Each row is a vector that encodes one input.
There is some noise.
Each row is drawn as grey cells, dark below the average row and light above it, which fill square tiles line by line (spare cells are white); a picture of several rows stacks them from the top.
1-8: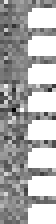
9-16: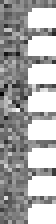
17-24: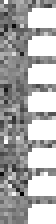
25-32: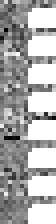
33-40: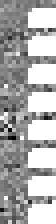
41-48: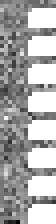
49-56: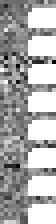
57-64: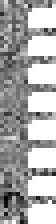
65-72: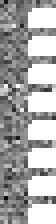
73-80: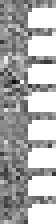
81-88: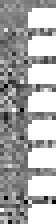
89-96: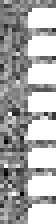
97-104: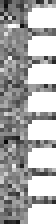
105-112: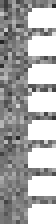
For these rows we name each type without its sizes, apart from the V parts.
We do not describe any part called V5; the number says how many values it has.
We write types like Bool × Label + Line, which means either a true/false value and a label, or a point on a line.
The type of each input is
Bool × (Unit + V5 × V5) + Line × Line.
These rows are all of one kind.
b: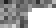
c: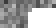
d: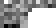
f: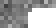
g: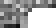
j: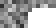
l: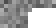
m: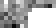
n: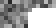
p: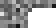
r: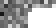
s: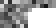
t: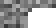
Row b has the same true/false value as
c, j, l and m.
